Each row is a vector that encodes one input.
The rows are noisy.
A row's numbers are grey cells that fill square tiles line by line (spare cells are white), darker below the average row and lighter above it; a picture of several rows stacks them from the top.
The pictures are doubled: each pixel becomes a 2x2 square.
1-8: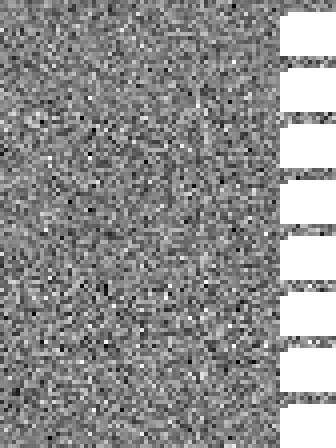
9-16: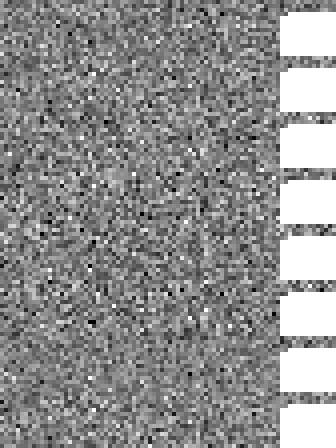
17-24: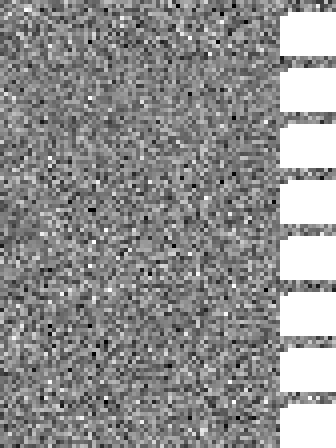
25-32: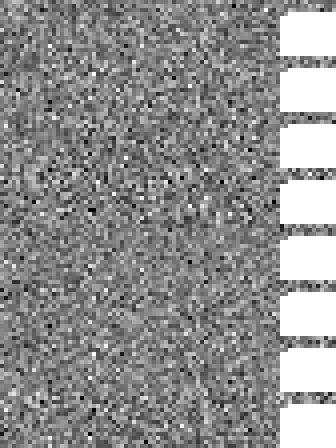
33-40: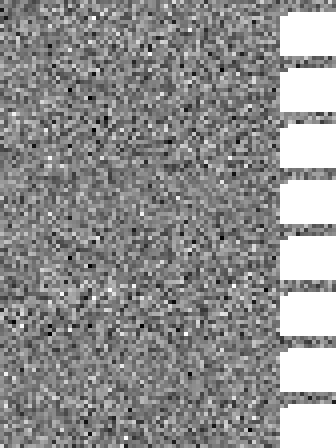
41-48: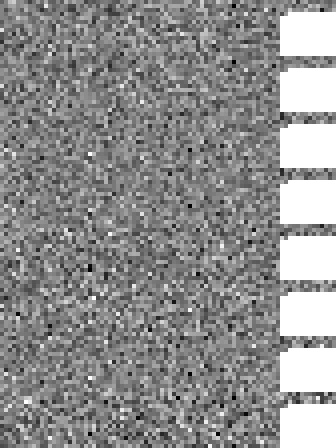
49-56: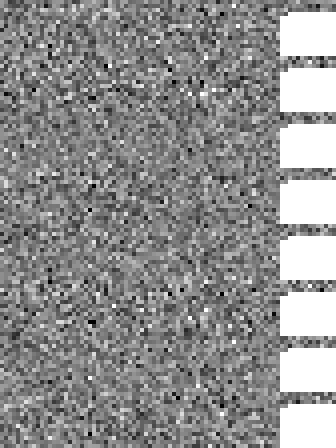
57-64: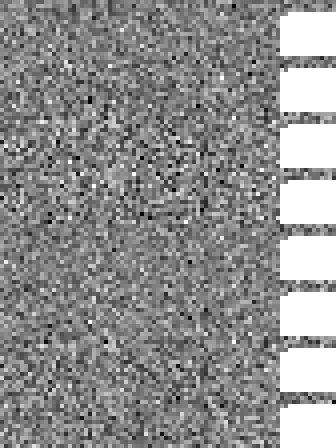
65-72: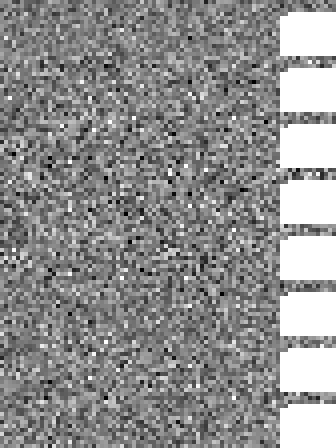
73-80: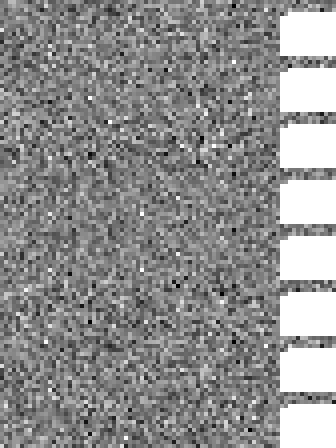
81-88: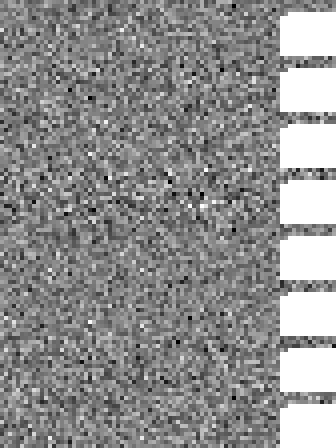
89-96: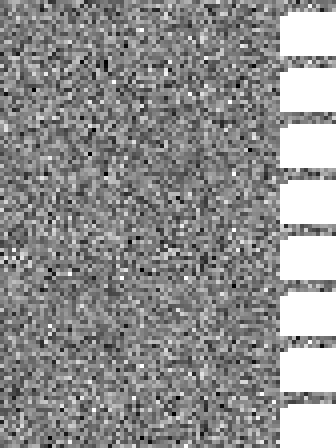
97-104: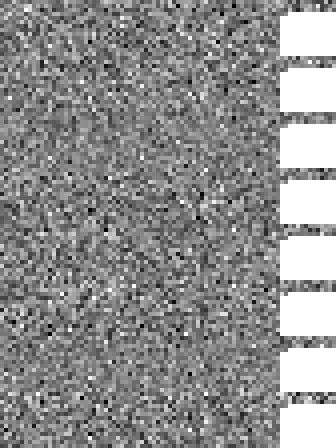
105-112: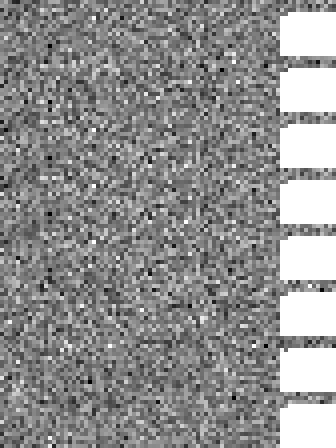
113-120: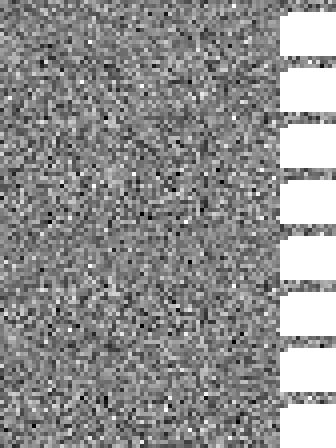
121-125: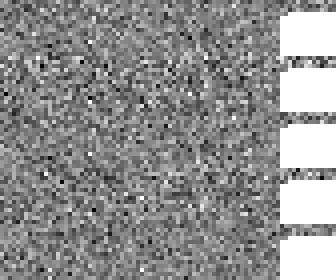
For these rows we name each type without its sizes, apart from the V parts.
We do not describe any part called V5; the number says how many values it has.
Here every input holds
a point on a line, together with either a point on a line, or a value of V5.
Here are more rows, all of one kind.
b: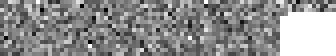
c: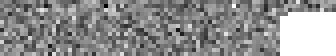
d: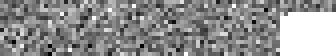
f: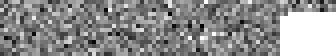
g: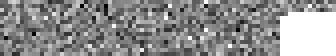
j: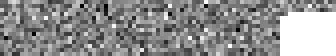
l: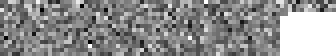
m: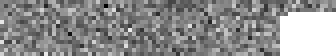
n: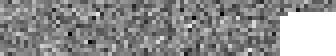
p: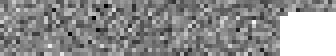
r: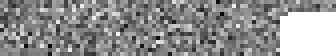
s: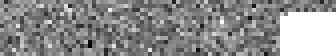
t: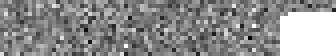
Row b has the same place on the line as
f, g, j and l.
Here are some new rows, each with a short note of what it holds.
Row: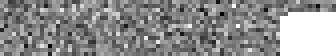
a point on a line and a value of V5
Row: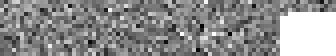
a point on a line and a value of V5
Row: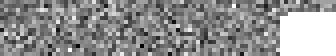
a point on a line and a value of V5
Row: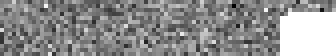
a point on each of two lines
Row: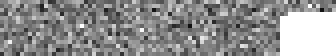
a point on each of two lines
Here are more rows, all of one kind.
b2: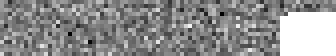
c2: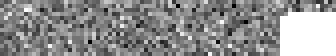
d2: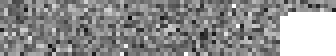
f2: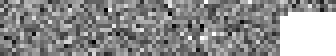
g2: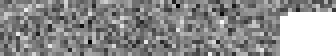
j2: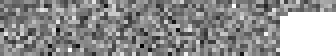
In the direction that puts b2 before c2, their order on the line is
j2, d2, b2, g2, c2, f2.
